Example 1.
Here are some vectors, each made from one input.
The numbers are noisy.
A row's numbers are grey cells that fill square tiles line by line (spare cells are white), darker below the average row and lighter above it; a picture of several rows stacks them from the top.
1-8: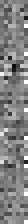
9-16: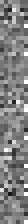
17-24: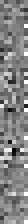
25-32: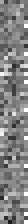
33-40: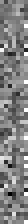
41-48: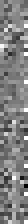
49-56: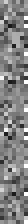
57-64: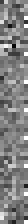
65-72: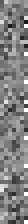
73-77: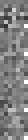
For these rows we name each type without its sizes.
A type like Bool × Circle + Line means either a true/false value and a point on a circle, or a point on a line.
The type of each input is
Bool × Bool × Bool + Line.
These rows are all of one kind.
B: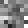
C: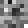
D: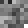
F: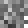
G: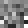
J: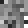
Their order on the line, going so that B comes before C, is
F, G, J, B, D, C.
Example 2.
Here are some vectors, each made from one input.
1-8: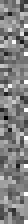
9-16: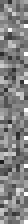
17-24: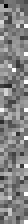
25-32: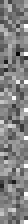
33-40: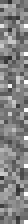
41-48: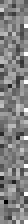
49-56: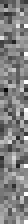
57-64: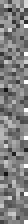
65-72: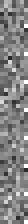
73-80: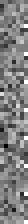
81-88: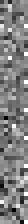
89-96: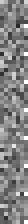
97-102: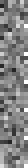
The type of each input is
Circle9 × Circle9.
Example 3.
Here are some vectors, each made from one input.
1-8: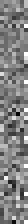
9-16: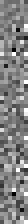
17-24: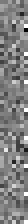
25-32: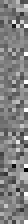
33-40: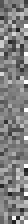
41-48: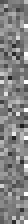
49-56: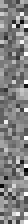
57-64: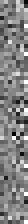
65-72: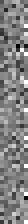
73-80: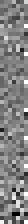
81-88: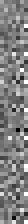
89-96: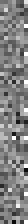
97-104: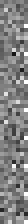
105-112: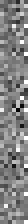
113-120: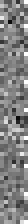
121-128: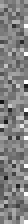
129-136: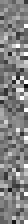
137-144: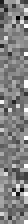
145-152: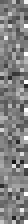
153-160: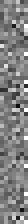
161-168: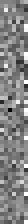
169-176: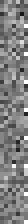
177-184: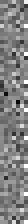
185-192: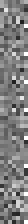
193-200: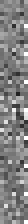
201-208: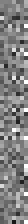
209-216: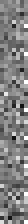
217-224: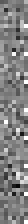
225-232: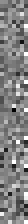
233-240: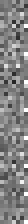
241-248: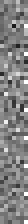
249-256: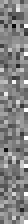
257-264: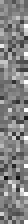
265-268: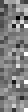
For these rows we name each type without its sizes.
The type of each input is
Bool × Line.
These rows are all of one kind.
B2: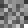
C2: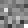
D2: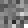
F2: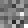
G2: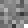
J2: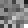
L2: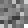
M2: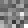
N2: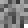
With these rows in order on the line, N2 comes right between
B2 and J2.
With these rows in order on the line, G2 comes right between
B2 and C2.
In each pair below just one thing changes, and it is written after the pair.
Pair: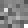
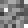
the true/false value
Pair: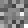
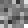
the true/false value
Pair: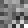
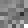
the place on the line
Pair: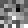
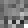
the place on the line
